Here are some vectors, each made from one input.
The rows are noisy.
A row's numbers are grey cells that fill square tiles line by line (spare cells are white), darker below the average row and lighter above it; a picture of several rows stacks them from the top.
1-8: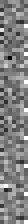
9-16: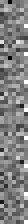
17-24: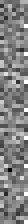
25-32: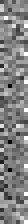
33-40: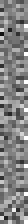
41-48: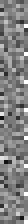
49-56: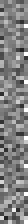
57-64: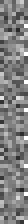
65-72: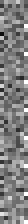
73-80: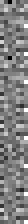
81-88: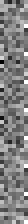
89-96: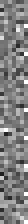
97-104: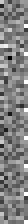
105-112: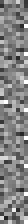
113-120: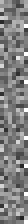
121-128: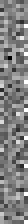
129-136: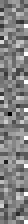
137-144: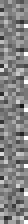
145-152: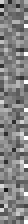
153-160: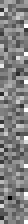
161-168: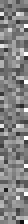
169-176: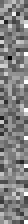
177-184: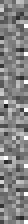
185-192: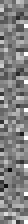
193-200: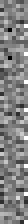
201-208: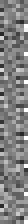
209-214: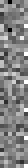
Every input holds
either a point on a 6-point line and a true/false value, or a list of up to two items, each a point on each of two 4-point lines.
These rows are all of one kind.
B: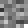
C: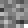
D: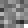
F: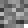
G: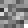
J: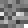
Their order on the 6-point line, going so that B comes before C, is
J, G, B, C, D, F.
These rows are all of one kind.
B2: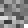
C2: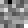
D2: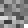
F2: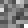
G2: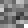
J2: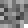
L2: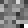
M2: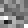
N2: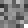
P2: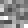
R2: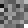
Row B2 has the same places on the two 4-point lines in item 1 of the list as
D2 and M2.
